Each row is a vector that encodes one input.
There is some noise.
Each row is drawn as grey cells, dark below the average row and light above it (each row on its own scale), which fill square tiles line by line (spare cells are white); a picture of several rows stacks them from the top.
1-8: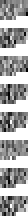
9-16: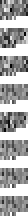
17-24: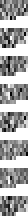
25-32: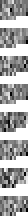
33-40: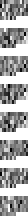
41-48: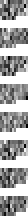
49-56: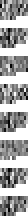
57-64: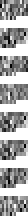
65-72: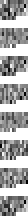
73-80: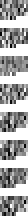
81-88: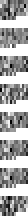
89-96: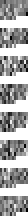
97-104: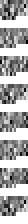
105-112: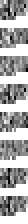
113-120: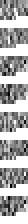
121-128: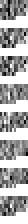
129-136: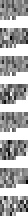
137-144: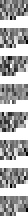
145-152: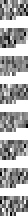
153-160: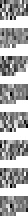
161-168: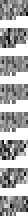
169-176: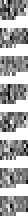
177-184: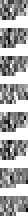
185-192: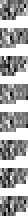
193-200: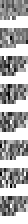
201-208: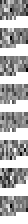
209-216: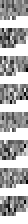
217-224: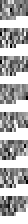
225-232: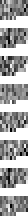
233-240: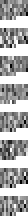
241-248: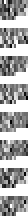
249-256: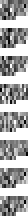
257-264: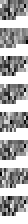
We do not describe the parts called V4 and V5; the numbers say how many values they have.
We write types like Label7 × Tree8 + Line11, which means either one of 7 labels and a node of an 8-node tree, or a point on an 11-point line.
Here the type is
Circle10 × V5 + Circle11 × Circle11 + V4 × V4.
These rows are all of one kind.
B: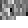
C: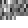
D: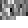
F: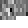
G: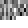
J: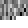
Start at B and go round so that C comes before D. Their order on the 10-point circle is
B, F, J, G, C, D.
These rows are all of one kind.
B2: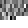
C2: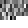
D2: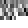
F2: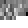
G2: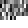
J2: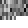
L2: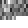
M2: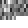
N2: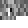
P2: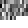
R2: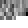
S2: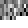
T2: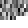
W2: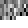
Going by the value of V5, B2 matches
C2, G2, P2 and T2.
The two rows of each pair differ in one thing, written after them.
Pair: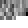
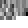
the place on the 10-point circle
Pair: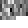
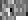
the place on the 10-point circle
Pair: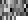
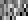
the value of V5
